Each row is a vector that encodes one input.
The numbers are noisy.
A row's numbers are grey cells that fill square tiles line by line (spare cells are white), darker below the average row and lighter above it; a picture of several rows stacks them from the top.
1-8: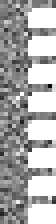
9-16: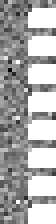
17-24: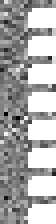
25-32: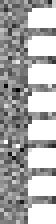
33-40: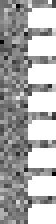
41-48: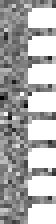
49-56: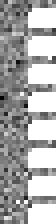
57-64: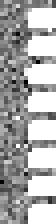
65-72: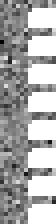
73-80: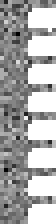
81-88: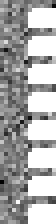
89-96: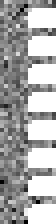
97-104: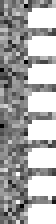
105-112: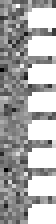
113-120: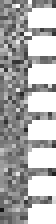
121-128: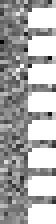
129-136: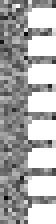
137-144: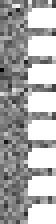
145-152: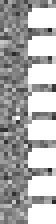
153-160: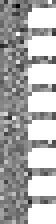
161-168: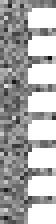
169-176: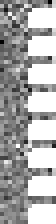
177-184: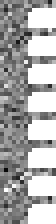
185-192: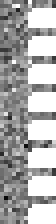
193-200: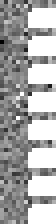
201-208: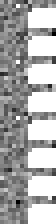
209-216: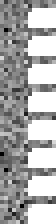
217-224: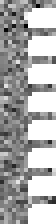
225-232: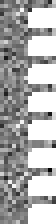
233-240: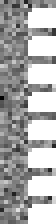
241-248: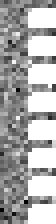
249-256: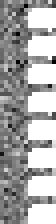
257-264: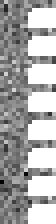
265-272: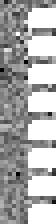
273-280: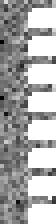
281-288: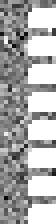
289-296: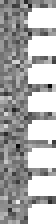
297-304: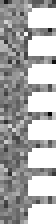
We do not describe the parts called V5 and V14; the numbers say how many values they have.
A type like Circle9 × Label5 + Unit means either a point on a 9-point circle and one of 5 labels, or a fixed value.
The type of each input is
List2(Line9) + Tree13 × (Unit + V5 × V14).
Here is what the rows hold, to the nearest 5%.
About 65% of them hold a node of a 13-node tree, together with either a fixed value, or a value of V5 and a value of V14. The rest are lists of up to two points on a 9-point line: a few of all rows are empty, 15% hold one and 20% two.
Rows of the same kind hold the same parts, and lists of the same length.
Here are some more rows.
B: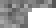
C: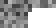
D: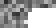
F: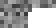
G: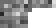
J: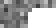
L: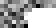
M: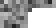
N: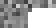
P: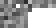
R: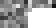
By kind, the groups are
B, R
C, D, F, N, P
G
J, M
L

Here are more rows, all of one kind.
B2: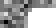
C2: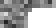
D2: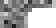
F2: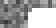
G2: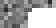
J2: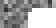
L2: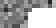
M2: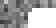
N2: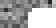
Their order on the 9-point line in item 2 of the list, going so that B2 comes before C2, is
N2, M2, B2, F2, C2, L2, J2, G2, D2.
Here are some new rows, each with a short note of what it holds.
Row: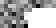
the empty list
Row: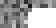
a node of a 13-node tree
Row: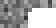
a list of two items
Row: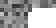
a node of a 13-node tree
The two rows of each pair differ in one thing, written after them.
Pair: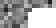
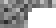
the place on the 9-point line in item 2 of the list
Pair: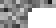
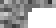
the place on the 9-point line in item 2 of the list
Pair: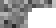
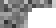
the place on the 9-point line in item 1 of the list
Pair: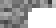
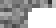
the place on the 9-point line in item 2 of the list
